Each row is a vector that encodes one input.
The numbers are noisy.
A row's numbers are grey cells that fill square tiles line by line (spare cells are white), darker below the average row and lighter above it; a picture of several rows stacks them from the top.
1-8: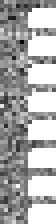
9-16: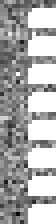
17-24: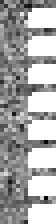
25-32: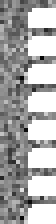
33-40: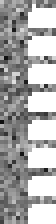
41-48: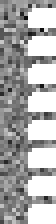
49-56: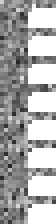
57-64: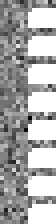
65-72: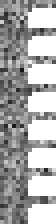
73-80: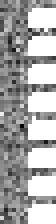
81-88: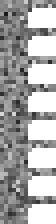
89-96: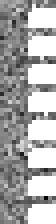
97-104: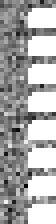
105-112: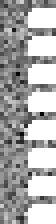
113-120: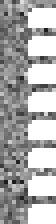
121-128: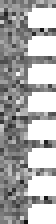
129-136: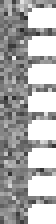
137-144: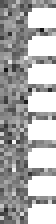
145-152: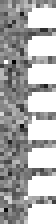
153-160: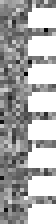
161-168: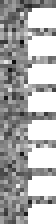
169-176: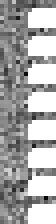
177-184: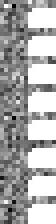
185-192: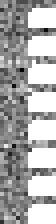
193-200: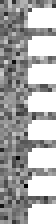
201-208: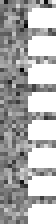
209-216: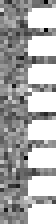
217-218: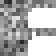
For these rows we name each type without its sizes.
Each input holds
either a point on a circle, or a point on a line, or a node of a tree and four true/false values.
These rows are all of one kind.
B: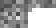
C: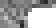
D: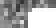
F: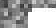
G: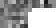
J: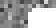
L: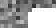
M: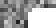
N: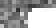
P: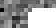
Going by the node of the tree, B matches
G and L.
